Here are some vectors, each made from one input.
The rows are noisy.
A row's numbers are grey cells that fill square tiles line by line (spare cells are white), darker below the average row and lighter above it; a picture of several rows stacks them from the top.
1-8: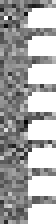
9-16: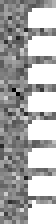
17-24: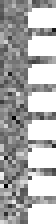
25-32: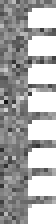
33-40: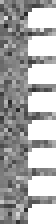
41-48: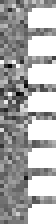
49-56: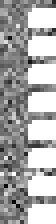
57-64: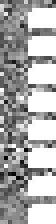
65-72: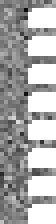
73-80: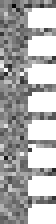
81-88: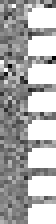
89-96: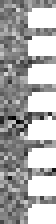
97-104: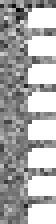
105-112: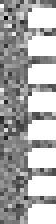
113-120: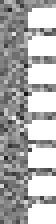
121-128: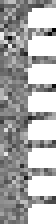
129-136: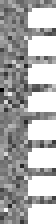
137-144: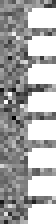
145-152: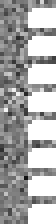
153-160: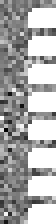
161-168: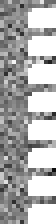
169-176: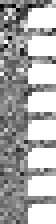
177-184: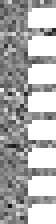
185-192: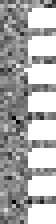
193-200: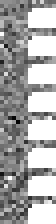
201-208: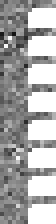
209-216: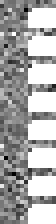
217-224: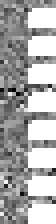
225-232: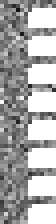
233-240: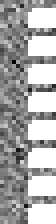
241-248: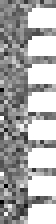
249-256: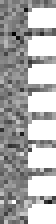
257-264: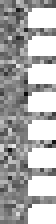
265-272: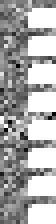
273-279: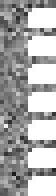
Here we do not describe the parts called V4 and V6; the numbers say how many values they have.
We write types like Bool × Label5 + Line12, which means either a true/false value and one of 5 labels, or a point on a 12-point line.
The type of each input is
(Bool × Bool × Bool + Line7) × V4 + Line9 + V6.
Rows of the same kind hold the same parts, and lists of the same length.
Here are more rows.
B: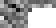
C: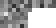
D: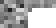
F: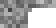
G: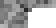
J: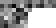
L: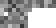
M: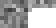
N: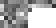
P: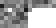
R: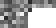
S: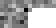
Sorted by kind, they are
B, N, R
C, J, L
D, F, G
M, P, S

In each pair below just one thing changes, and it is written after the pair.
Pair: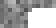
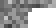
the value of V4
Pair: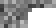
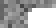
the value of V4
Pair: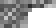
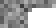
the value of V4
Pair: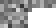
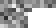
the value of V4
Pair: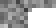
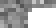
the value of V4
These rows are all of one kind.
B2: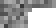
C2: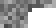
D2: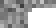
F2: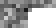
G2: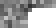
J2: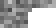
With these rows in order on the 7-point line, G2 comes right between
D2 and F2.
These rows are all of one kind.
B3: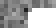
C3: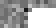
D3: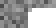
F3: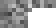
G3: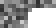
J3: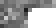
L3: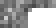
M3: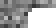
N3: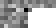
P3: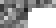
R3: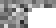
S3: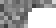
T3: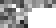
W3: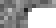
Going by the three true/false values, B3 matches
F3, J3, M3 and S3.
